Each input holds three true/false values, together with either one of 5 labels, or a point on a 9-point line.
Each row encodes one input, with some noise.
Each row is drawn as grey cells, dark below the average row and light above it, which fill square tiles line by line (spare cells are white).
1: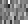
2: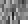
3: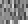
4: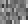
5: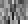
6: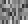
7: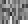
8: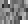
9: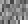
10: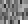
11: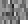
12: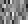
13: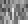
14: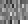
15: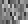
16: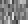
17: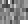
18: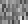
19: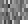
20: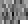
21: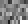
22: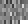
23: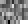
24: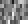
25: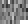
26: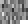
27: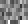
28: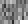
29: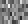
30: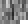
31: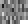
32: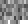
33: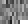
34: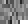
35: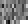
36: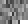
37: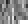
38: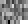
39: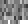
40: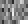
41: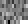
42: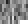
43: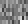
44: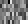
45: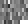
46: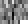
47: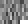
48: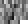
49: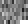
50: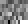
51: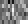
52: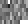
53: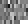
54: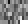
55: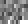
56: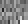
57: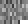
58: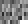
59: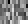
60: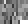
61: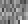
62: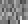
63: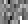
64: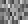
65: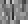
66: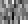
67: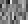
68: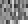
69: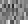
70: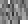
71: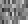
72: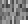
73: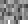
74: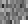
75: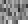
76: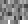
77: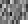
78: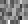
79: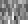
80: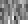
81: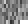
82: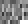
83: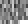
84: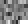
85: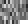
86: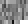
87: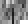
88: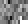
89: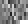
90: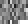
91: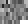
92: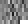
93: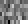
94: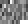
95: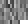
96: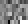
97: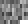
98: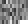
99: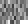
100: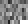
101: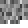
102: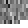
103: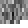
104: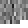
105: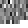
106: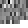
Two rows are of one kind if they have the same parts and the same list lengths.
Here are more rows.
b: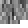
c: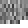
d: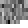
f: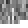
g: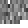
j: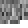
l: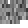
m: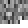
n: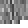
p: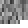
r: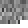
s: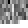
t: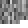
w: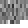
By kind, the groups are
b, c, d, g, l, m, n, p, r, w
f, j, s, t

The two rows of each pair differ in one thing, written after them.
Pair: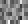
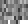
the label
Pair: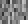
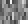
the label
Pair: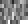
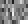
one of the three true/false values
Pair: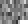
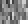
one of the three true/false values
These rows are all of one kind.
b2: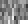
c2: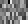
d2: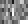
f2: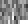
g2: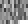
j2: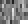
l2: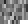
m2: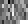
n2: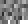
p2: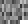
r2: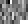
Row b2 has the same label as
f2 and g2.
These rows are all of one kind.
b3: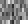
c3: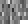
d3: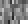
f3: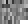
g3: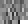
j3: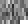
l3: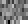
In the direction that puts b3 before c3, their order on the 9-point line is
b3, j3, d3, g3, c3, f3, l3.
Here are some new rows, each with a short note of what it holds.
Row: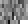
a point on a 9-point line and three true/false values
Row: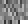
a point on a 9-point line and three true/false values
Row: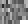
a point on a 9-point line and three true/false values
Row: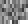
one of 5 labels and three true/false values
